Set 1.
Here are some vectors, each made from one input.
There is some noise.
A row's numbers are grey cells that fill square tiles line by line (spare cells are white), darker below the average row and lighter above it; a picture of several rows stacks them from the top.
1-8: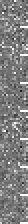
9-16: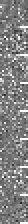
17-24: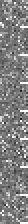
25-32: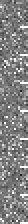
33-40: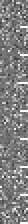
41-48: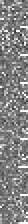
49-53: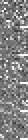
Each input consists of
either a point on a 5-point line, or a node of an 8-node tree.
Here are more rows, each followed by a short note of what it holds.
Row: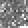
a point on a 5-point line
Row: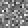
a point on a 5-point line
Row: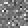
a point on a 5-point line
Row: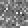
a node of an 8-node tree
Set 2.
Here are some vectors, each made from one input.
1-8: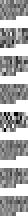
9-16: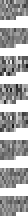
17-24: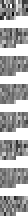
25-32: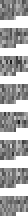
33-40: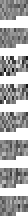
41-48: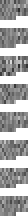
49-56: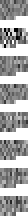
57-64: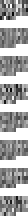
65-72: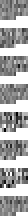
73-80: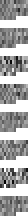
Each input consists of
either a point on a 5-point line, or a point on a 9-point line.
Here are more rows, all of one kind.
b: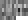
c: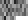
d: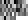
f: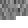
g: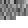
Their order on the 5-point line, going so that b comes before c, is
b, d, g, f, c.
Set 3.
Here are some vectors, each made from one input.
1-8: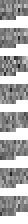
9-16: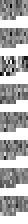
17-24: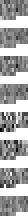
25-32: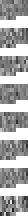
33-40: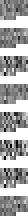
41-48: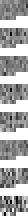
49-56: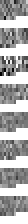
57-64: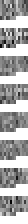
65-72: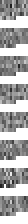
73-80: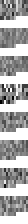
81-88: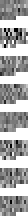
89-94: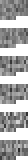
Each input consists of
either a point on a 6-point line, or a point on a 10-point line.
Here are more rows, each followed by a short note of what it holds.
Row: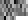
a point on a 10-point line
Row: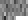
a point on a 10-point line
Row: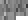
a point on a 10-point line
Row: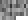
a point on a 6-point line
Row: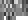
a point on a 10-point line
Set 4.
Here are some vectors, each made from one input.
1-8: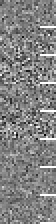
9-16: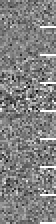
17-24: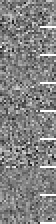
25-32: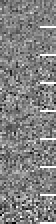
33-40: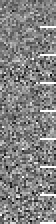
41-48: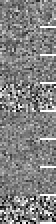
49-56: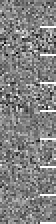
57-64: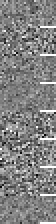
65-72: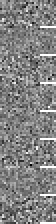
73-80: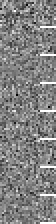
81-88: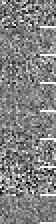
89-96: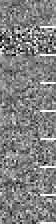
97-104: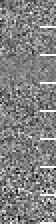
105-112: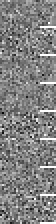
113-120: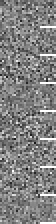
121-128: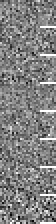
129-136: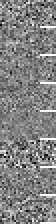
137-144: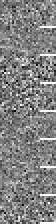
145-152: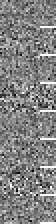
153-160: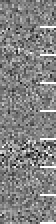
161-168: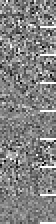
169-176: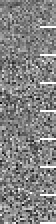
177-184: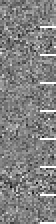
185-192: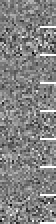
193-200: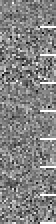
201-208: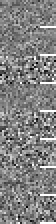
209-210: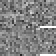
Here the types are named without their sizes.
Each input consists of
a point on a line, together with either a fixed value, or a node of a tree.
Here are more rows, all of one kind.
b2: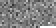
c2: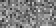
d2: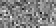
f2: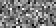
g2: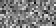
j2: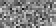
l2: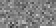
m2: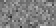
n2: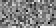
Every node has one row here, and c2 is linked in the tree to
g2.
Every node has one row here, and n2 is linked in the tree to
b2 and f2.
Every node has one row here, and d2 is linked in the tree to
l2.
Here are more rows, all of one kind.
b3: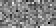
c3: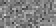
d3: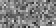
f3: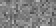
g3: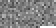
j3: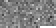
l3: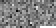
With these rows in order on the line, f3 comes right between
d3 and l3.
